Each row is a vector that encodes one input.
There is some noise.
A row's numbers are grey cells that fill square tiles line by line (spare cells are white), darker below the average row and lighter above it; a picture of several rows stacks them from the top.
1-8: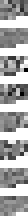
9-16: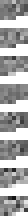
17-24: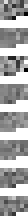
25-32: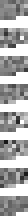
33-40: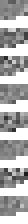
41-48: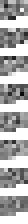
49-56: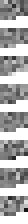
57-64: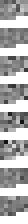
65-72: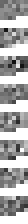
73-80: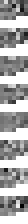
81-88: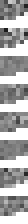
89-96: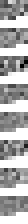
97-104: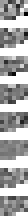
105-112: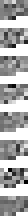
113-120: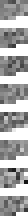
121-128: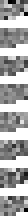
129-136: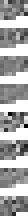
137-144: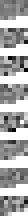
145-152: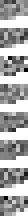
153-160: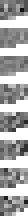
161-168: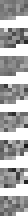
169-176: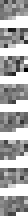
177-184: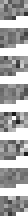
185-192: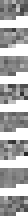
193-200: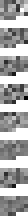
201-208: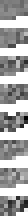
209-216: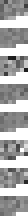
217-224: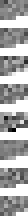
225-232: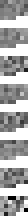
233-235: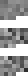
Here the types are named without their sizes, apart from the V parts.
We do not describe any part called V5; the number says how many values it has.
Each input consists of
a list of items, each a true/false value and a value of V5.
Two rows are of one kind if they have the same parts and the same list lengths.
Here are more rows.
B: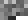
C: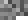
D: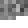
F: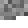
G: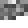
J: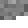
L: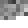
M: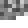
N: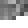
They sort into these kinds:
B
C, J
D, F, G, L, N
M

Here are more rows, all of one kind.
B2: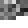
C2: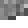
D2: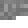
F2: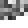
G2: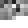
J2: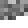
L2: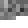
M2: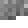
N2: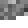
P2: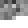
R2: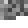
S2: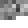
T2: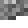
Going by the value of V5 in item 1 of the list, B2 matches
C2 and G2.
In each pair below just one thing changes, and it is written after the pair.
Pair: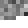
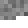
the value of V5 in item 1 of the list
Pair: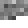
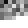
the value of V5 in item 1 of the list
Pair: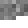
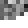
the true/false value in item 1 of the list
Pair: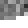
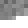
the value of V5 in item 1 of the list
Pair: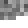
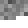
the true/false value in item 1 of the list
